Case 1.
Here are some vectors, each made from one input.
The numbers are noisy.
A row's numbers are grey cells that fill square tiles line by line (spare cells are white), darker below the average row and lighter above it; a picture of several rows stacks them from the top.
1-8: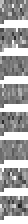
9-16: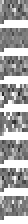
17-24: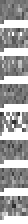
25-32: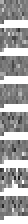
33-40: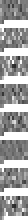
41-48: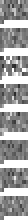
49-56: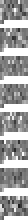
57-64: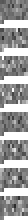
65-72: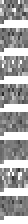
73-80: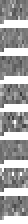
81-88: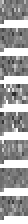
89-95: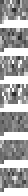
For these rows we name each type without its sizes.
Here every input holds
a label and a point on a line.
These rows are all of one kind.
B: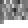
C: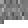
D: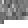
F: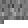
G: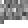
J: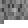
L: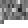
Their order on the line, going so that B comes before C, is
B, F, D, G, J, C, L.
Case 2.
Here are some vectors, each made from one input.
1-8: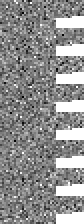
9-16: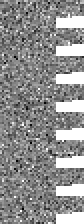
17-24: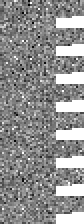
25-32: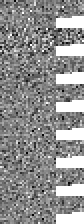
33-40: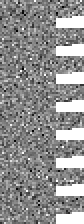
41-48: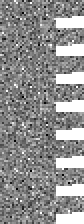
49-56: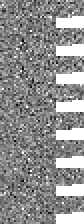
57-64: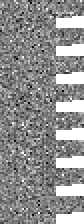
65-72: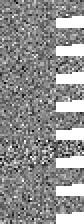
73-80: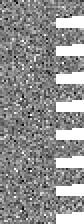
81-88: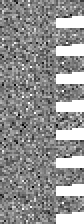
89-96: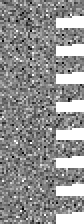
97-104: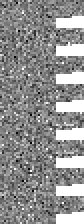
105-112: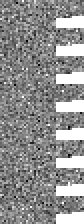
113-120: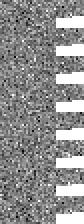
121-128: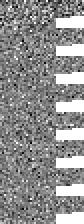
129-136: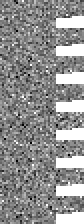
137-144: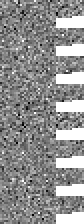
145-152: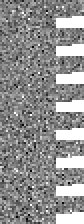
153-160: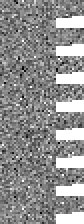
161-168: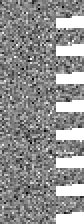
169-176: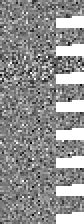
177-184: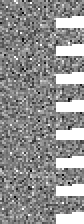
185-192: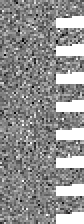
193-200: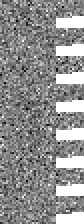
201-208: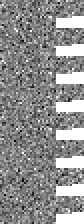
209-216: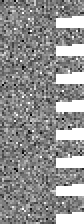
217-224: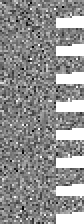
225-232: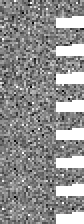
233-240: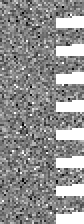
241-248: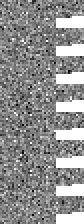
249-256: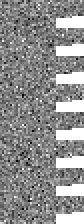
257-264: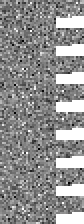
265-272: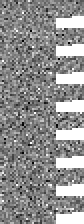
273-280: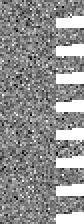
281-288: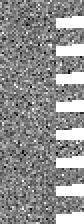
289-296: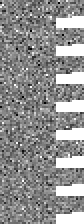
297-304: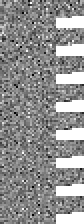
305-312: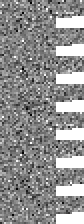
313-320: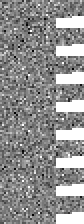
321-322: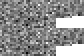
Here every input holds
either a point on an 11-point circle, or a fixed value, or a node of an 11-node tree.
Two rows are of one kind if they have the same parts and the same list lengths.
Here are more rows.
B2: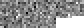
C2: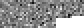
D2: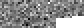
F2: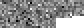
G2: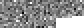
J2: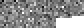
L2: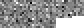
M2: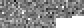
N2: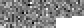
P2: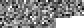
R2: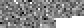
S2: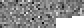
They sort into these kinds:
B2, D2, F2, G2, L2, N2, R2
C2, J2, M2, S2
P2

